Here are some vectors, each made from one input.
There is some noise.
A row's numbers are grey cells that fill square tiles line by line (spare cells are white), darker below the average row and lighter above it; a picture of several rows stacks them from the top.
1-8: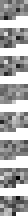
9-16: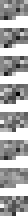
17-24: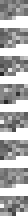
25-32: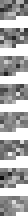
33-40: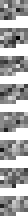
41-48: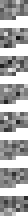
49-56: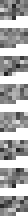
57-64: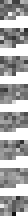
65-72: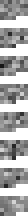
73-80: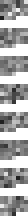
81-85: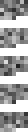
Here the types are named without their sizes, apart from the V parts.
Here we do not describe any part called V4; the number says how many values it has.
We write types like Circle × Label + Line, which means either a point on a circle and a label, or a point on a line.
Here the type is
List(Line) × V4.
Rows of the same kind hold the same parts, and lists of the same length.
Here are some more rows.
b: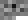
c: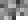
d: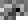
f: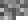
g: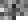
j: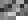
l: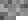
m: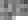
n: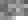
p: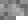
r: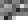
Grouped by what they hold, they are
b, c, g
d, r
f, j, l, m, n, p

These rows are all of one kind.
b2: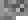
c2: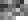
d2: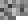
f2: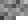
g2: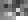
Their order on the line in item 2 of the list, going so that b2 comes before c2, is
f2, d2, b2, g2, c2.
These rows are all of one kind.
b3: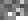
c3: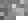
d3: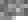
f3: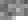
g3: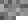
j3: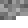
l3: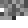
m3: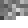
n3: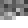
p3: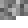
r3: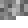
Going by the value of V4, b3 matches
c3, g3, j3 and m3.
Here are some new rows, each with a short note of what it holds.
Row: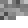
a value of V4, together with a list of two items
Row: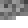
a value of V4, together with a list of one item
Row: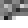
a value of V4, together with the empty list
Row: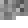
a value of V4, together with a list of two items
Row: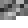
a value of V4, together with a list of one item
